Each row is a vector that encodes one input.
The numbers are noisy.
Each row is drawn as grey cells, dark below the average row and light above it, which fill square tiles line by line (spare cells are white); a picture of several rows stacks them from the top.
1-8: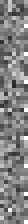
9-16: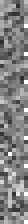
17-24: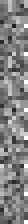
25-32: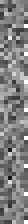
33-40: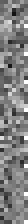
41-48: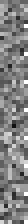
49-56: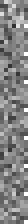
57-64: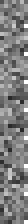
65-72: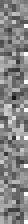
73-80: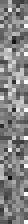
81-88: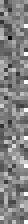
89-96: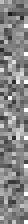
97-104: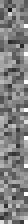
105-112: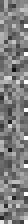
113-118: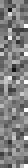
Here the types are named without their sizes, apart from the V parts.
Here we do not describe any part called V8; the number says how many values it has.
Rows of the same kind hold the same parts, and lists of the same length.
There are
2 kinds of row.
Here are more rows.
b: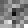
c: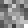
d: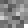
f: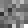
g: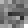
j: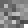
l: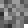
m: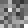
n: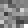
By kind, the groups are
b, c, g, m
d, f, j, l, n

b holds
a node of a tree.
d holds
a true/false value and a value of V8.
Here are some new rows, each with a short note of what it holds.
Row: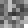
a node of a tree
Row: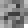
a node of a tree
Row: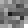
a node of a tree
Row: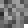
a true/false value and a value of V8
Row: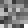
a node of a tree
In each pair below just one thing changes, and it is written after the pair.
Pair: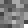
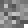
the true/false value
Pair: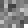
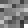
the value of V8
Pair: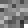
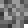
the true/false value
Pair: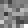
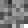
the true/false value
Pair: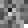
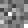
the true/false value
